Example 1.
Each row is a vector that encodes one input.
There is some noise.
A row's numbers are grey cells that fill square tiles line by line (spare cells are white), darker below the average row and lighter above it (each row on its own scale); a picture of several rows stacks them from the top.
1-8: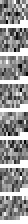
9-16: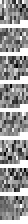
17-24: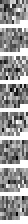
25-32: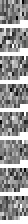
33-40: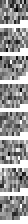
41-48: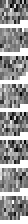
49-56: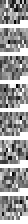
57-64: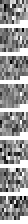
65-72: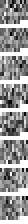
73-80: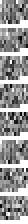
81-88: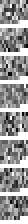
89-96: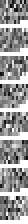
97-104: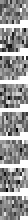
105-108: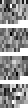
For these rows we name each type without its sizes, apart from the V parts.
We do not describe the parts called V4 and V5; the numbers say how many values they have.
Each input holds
either a point on a line and a value of V5, or a true/false value and a value of V4.
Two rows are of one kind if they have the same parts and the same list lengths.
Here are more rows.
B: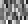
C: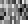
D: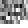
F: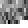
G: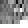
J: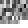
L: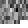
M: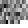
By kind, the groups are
B, C, D, F, G, J, M
L

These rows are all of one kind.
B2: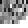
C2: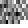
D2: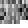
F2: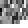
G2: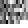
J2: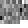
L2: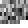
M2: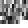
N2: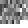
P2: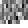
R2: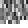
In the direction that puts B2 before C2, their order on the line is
J2, D2, L2, M2, P2, R2, F2, B2, N2, G2, C2.
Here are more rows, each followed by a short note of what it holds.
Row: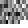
a point on a line and a value of V5
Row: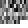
a true/false value and a value of V4
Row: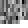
a point on a line and a value of V5
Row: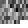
a true/false value and a value of V4
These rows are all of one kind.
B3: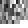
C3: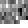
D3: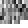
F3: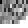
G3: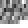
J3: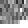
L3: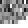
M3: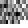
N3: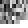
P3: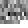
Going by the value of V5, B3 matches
F3, G3, L3 and N3.
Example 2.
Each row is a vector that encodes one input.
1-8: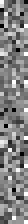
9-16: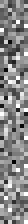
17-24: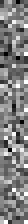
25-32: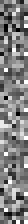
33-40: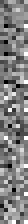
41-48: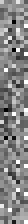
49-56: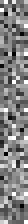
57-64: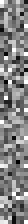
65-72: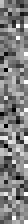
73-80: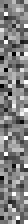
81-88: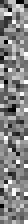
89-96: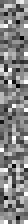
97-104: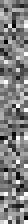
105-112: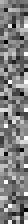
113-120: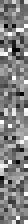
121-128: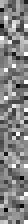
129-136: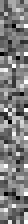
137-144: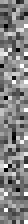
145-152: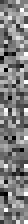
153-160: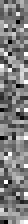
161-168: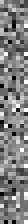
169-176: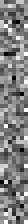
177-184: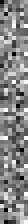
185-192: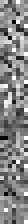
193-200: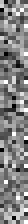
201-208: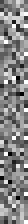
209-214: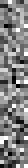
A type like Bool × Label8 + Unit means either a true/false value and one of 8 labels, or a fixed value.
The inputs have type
Bool × (Circle10 + Unit) + Circle14.
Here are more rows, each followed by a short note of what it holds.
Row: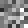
a point on a 10-point circle and a true/false value
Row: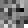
a point on a 10-point circle and a true/false value
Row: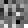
a point on a 10-point circle and a true/false value
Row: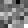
a point on a 14-point circle
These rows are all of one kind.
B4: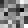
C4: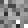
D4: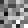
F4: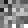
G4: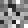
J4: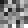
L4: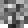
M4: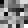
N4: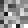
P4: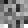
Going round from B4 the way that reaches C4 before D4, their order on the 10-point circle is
B4, M4, C4, D4, L4, P4, F4, N4, J4, G4.
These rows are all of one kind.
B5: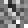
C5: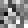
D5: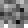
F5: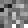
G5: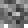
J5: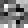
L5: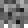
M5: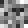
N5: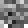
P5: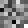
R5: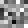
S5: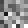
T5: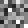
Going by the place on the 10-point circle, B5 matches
F5 and P5.
